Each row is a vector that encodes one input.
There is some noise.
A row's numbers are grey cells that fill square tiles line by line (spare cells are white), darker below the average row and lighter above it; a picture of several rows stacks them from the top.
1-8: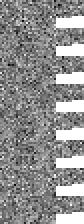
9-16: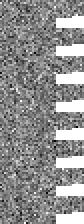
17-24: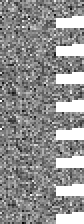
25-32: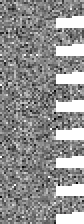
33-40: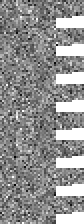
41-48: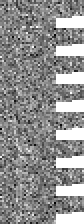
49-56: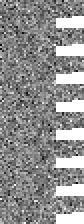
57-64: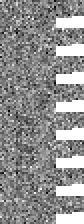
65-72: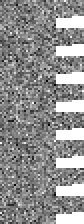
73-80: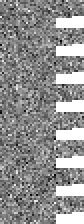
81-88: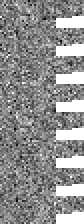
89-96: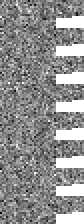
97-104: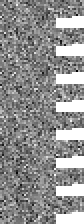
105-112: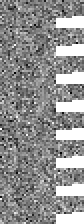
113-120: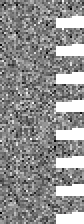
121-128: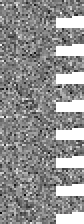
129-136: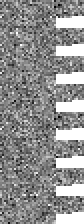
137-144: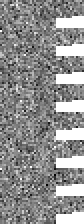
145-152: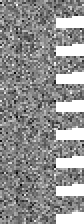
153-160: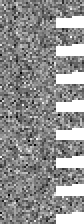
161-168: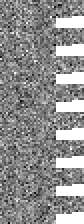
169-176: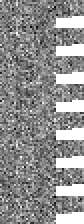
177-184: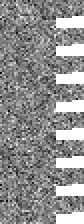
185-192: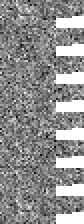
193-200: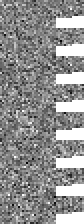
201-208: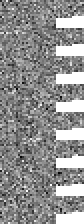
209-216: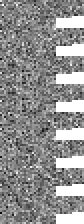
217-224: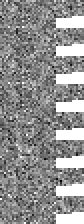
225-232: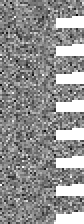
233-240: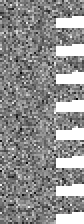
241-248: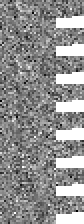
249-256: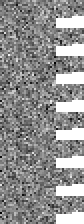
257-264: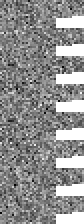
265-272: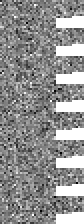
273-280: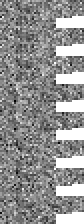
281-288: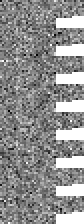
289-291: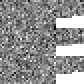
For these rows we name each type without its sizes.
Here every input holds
a point on a circle, a node of a tree and a true/false value, together with either a point on a circle, or a fixed value.
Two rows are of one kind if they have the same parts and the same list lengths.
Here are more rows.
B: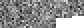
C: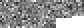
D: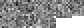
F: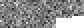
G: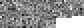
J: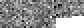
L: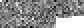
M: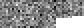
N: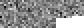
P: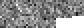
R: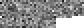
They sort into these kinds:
B, F, G, J, M, N
C, D, L, P, R

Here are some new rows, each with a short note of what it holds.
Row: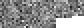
a point on a circle, a node of a tree and a true/false value
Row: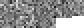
a point on a circle, a node of a tree and a true/false value
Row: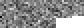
a point on a circle, a node of a tree and a true/false value
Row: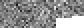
a point on a circle, a node of a tree and a true/false value
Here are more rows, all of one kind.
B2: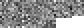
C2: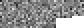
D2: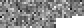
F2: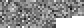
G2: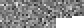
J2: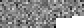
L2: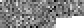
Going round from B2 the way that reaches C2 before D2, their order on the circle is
B2, C2, D2, J2, F2, G2, L2.
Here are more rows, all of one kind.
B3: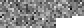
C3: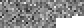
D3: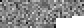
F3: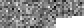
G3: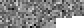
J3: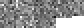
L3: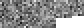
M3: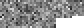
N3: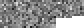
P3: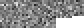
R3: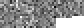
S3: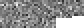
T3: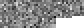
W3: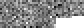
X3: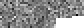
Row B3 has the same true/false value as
C3, D3, L3 and M3.
